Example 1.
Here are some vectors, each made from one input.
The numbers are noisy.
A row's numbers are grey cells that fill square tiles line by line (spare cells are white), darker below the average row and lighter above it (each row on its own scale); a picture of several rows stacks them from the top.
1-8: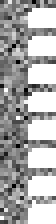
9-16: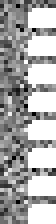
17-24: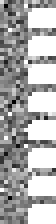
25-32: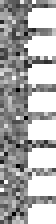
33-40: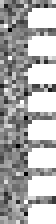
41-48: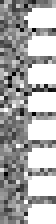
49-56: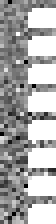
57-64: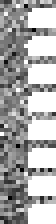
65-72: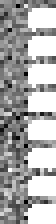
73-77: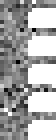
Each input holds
either a fixed value, or four true/false values.
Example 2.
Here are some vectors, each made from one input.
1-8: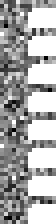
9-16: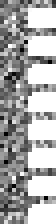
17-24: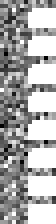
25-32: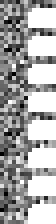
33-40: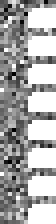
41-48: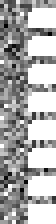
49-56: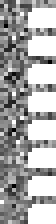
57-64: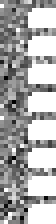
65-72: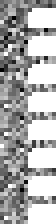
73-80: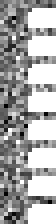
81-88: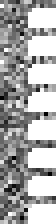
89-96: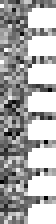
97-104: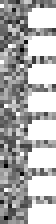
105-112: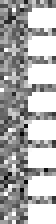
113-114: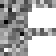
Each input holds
a point on an 18-point circle.
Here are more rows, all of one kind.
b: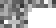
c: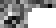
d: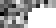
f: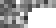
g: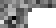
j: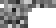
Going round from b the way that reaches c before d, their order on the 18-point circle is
b, j, c, g, f, d.
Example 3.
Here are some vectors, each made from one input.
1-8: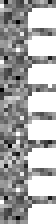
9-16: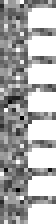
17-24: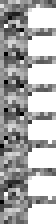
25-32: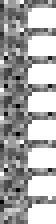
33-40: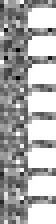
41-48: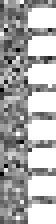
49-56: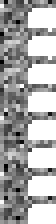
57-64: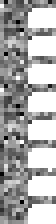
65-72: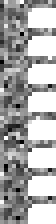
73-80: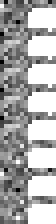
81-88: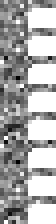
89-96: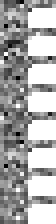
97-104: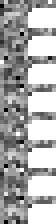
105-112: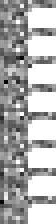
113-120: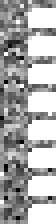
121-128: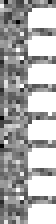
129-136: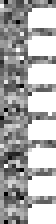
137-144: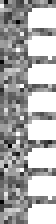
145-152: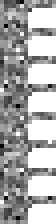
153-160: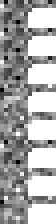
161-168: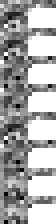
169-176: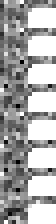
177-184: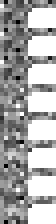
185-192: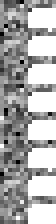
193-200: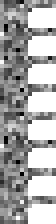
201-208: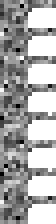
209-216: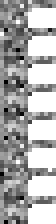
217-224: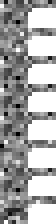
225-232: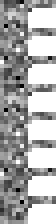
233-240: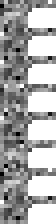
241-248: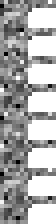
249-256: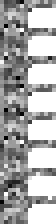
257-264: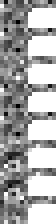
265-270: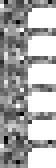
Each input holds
either a fixed value, or three true/false values.
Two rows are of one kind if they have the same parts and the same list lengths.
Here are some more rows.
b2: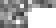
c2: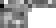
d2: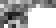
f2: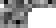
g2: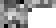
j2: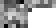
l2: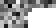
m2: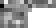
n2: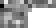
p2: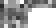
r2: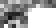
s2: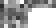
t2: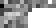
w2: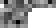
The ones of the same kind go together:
b2, c2, d2, f2, g2, j2, m2, n2, p2, r2, s2, t2, w2
l2

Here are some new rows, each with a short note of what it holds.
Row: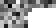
a fixed value
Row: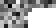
a fixed value
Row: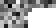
a fixed value
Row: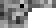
three true/false values
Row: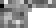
three true/false values
